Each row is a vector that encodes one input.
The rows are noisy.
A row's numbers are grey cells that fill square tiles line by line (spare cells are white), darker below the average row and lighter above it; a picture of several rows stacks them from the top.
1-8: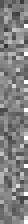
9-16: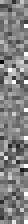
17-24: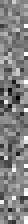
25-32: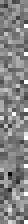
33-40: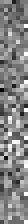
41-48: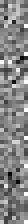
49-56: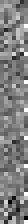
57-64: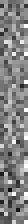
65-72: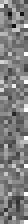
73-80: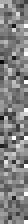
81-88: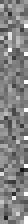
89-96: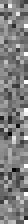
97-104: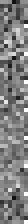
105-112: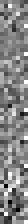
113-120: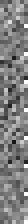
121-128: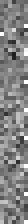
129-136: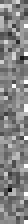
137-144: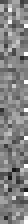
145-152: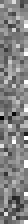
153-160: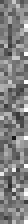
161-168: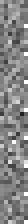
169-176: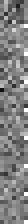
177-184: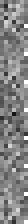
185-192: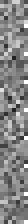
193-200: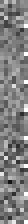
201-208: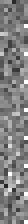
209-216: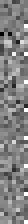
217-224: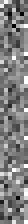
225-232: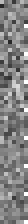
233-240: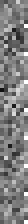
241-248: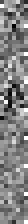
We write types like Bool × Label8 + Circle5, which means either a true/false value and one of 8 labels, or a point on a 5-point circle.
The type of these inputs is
(Bool × Bool × Bool + Unit) × (Circle15 + Unit).
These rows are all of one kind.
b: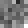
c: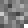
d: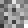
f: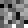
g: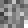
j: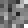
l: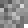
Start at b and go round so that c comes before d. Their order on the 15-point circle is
b, f, j, c, l, d, g.
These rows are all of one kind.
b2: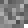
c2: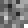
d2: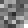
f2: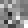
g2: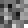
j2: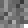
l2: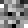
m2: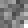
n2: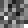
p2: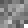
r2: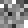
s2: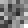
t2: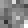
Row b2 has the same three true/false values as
n2 and p2.
